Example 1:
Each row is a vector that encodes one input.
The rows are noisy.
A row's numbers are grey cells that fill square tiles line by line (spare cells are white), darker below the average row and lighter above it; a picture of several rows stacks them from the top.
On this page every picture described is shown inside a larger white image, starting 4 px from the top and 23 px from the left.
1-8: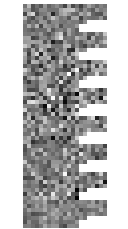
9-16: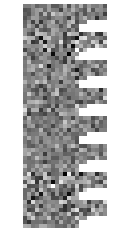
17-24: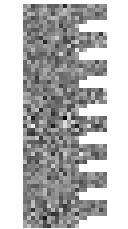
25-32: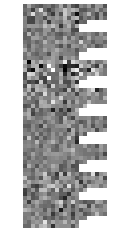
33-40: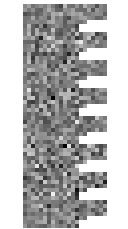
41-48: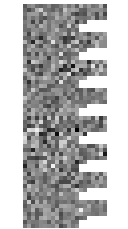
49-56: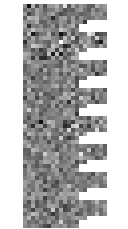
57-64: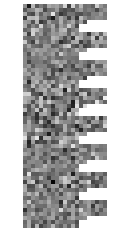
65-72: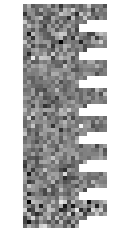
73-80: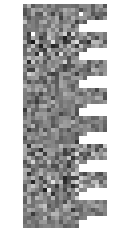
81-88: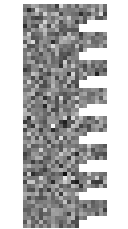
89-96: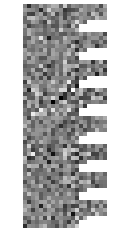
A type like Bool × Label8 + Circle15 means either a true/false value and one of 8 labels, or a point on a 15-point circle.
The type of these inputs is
Line7 + Line11.
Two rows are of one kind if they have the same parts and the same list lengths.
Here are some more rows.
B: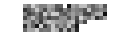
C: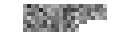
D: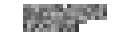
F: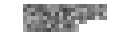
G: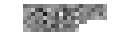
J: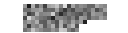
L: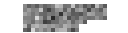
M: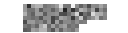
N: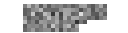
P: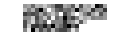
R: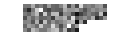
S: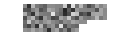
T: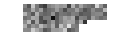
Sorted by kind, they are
B, D, N, P, R
C, F, G, J, L, M, S, T

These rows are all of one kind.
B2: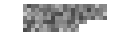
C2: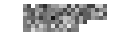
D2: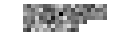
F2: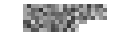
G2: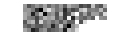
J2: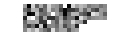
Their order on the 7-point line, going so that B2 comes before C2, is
D2, B2, J2, F2, G2, C2.
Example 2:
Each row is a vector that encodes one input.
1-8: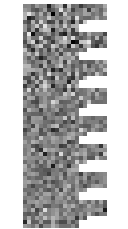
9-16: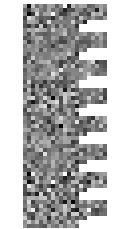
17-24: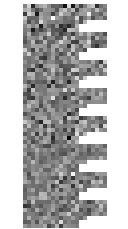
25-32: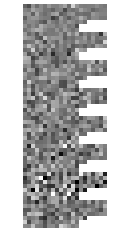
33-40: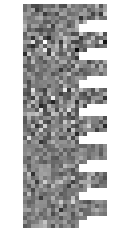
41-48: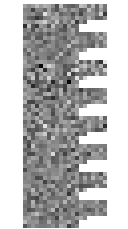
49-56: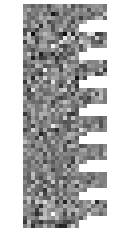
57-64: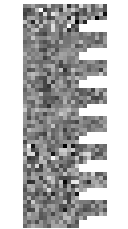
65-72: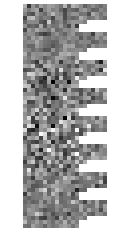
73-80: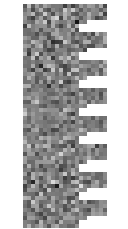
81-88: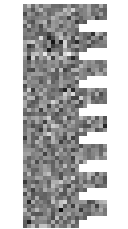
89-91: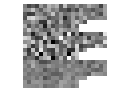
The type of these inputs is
Circle9 + Line12.
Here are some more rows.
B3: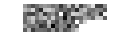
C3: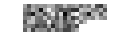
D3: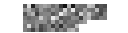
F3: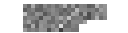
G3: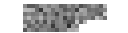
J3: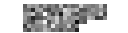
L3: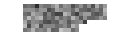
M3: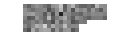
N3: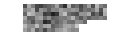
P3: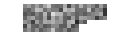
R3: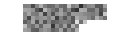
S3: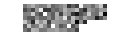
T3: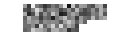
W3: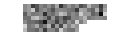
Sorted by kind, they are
B3, C3, F3, G3, L3, M3, N3, R3, T3, W3
D3, J3, P3, S3

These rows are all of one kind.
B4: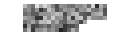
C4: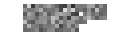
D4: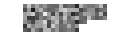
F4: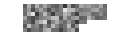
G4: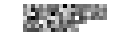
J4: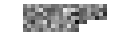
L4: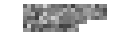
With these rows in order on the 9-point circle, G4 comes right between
B4 and D4.
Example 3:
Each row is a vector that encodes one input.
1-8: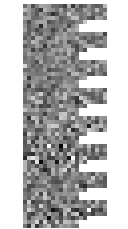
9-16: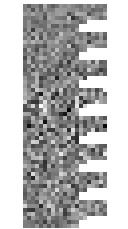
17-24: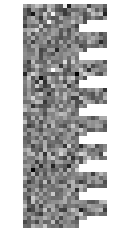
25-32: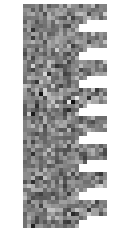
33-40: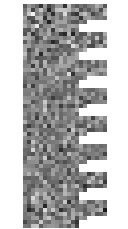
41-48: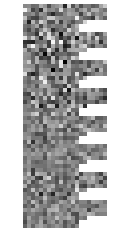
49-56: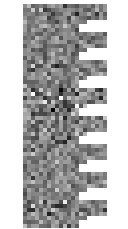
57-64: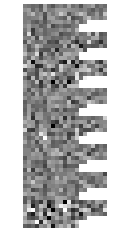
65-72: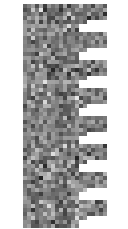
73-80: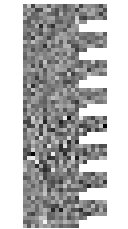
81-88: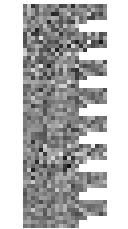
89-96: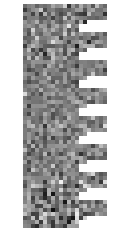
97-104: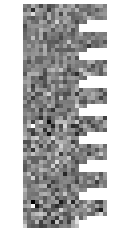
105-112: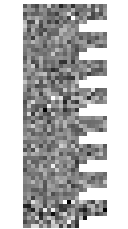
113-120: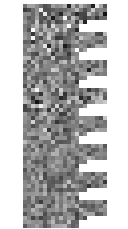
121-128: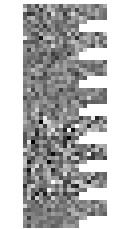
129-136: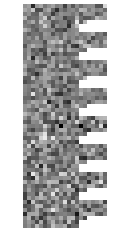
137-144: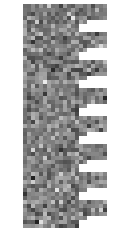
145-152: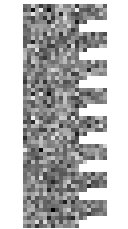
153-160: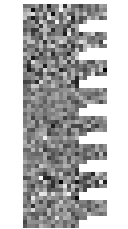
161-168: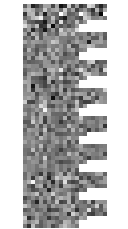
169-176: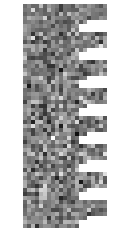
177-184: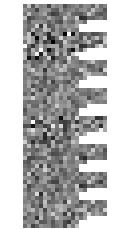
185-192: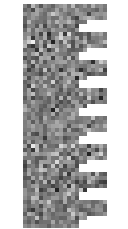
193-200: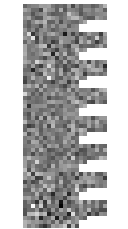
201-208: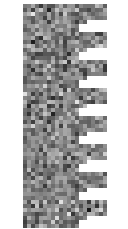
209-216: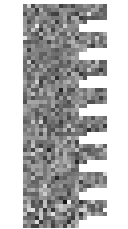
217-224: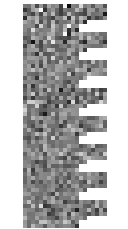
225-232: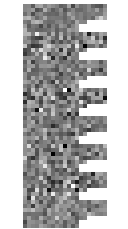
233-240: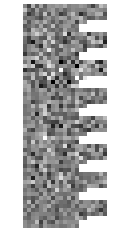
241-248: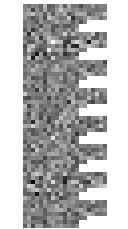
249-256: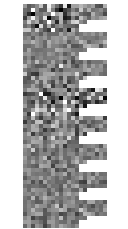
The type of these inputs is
Circle9 + Line14.
